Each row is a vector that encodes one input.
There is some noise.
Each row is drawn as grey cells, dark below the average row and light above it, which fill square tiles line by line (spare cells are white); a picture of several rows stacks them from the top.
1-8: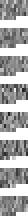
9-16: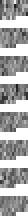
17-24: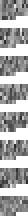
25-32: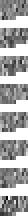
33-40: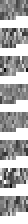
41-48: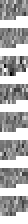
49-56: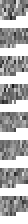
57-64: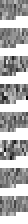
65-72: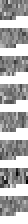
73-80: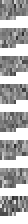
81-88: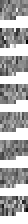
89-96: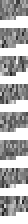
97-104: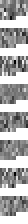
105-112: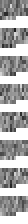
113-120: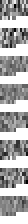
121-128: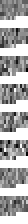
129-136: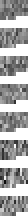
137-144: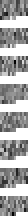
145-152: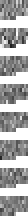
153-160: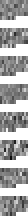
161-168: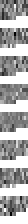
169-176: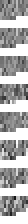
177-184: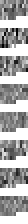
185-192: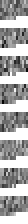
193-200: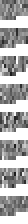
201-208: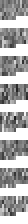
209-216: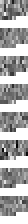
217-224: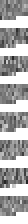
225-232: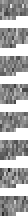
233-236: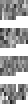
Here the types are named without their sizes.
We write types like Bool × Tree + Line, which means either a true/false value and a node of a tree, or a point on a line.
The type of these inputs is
(Bool × Bool × Bool + Unit) × Line + List(Circle).
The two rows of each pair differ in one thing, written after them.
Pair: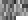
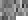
the place on the line
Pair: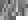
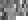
the place on the line
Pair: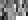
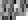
the place on the line
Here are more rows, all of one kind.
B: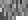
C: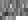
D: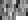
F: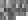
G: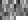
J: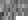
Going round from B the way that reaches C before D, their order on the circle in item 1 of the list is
B, G, C, F, J, D.
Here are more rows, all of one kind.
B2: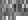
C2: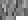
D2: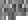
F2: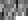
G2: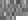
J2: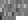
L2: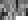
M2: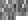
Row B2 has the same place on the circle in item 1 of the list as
D2 and M2.
